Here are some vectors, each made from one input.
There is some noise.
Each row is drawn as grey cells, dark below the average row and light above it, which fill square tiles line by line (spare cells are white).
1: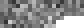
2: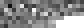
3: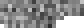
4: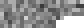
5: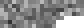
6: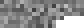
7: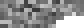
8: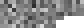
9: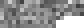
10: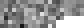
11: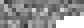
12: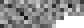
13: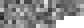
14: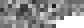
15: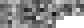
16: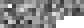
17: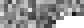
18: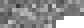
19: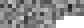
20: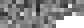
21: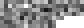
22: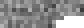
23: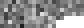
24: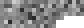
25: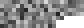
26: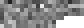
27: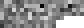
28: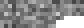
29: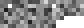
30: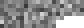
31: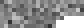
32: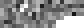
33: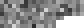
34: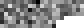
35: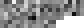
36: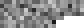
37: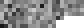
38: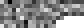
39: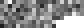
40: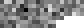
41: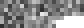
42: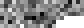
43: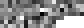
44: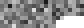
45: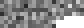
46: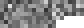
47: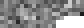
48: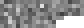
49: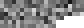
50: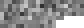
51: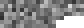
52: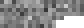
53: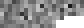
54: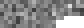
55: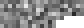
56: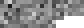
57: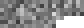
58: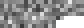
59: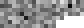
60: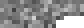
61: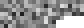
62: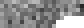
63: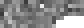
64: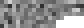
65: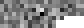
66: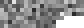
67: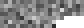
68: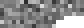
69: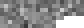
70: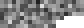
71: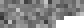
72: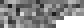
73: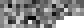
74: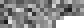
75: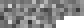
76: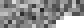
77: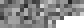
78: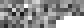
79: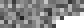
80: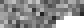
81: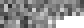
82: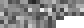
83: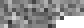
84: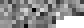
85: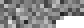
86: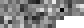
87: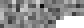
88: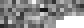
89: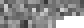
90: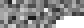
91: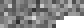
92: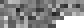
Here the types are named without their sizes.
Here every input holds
three true/false values, together with either a label, or a point on a line.
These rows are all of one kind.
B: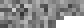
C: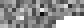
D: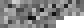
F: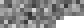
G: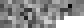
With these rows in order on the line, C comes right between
F and G.
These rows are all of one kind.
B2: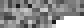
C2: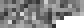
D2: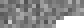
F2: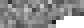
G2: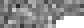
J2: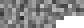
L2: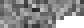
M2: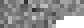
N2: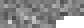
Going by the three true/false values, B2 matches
D2 and G2.
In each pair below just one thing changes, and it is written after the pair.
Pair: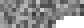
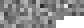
the place on the line
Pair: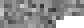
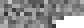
the place on the line
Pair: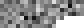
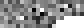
one of the three true/false values
